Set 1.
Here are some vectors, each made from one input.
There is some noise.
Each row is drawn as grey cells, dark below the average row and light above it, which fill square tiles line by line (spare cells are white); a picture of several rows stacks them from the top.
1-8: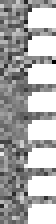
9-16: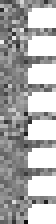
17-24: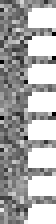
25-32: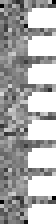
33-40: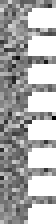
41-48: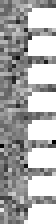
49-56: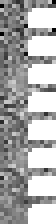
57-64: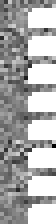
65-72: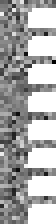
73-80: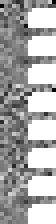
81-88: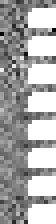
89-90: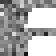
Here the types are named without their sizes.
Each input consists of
a node of a tree.
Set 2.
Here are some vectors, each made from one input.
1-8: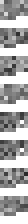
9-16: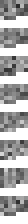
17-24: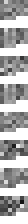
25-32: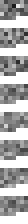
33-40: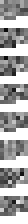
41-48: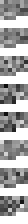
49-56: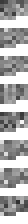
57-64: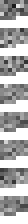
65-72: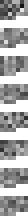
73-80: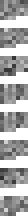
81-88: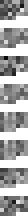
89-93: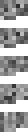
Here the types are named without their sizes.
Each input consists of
a node of a tree.
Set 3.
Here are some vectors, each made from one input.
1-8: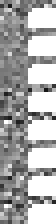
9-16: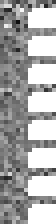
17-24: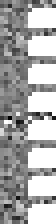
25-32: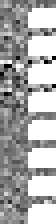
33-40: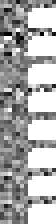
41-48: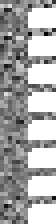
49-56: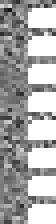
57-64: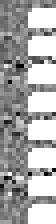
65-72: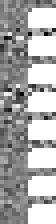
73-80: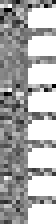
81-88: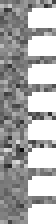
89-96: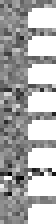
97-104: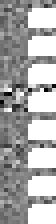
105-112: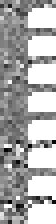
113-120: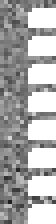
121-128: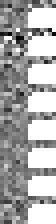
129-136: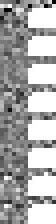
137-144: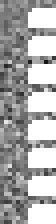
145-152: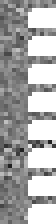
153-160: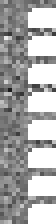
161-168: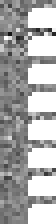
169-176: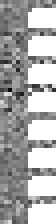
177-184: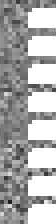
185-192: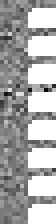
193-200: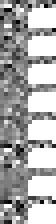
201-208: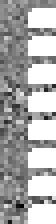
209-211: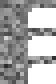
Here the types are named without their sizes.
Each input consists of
a point on a line.
